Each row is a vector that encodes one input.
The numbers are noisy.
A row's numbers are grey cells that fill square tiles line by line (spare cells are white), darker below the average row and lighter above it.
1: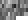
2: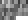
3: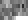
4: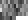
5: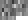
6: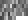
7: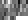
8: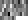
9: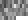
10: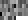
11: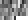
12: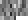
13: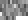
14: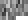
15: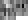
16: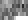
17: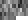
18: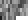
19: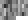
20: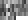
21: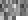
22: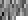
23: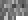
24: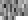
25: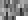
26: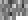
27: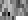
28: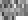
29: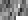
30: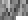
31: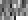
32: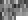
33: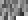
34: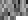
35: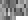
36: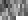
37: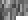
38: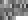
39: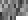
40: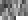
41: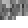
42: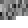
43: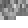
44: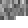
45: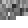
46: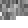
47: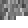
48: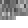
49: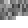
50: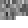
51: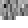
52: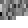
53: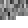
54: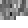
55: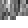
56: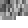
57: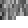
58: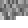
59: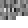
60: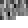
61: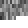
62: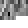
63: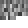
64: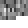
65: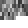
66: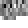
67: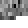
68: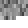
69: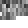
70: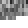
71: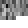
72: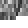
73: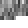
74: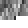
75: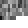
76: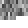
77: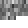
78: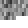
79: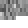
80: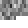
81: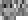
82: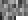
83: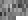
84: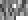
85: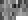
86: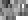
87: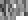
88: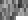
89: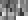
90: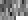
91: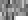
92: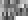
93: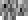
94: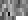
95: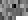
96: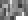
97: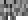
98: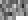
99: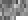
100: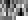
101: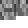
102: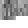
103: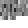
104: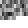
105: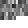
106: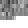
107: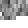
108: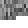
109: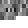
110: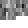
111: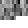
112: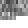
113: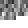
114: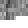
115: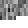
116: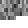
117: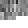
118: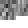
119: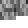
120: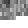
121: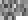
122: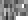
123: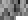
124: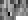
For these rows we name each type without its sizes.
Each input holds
a point on a line, together with either a point on a line, or three true/false values.
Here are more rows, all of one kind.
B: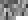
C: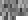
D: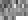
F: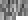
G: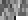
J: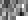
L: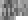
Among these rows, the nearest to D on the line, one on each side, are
F and G.
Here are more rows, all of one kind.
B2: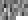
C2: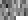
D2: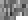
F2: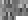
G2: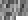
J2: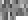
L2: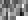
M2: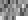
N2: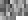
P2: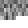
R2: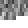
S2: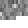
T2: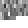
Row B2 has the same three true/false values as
L2 and P2.
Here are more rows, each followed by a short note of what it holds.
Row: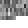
a point on a line and three true/false values
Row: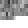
a point on a line and three true/false values
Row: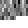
a point on each of two lines
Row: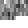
a point on each of two lines
